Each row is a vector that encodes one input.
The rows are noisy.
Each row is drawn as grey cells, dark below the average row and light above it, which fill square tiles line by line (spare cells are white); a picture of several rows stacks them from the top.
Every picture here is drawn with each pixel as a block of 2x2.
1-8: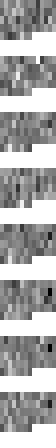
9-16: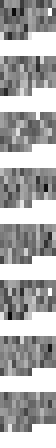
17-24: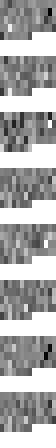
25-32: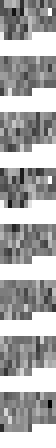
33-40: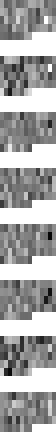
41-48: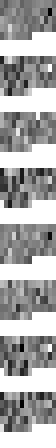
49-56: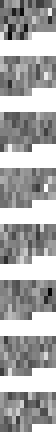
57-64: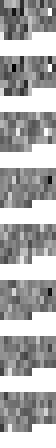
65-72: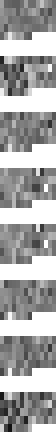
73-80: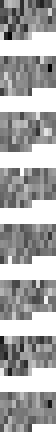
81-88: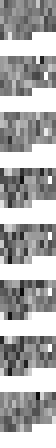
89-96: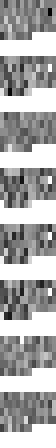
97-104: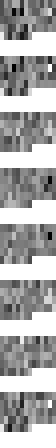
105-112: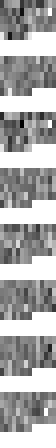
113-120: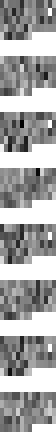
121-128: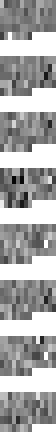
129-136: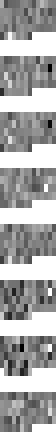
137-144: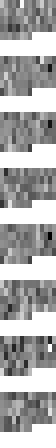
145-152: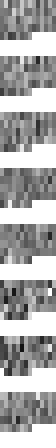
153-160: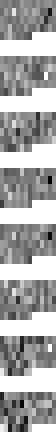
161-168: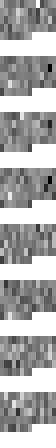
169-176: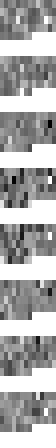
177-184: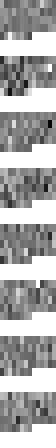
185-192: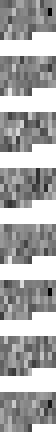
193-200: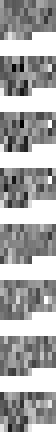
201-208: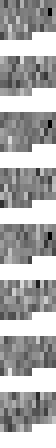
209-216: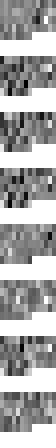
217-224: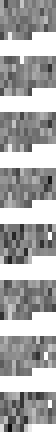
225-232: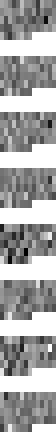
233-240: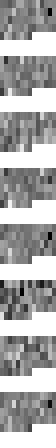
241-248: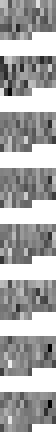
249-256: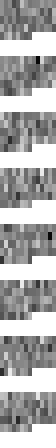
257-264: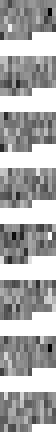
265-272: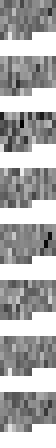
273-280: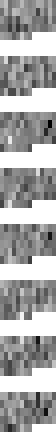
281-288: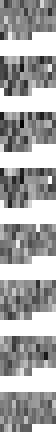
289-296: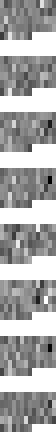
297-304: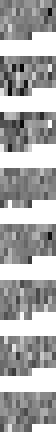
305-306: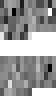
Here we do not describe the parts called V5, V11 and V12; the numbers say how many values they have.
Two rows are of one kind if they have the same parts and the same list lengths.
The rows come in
3 kinds.
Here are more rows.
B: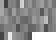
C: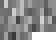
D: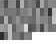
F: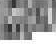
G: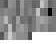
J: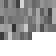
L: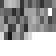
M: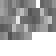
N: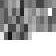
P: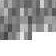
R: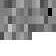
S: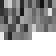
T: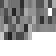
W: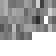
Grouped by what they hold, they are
B, D, G, J, R
C, F, M, P, W
L, N, S, T

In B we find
a node of a 9-node tree, a true/false value and a value of V11.
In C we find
one of 7 labels, a true/false value and a value of V11.
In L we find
a value of V5 and a value of V12.
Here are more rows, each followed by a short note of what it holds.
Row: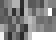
a value of V5 and a value of V12
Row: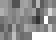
one of 7 labels, a true/false value and a value of V11
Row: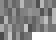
a node of a 9-node tree, a true/false value and a value of V11
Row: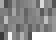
a node of a 9-node tree, a true/false value and a value of V11
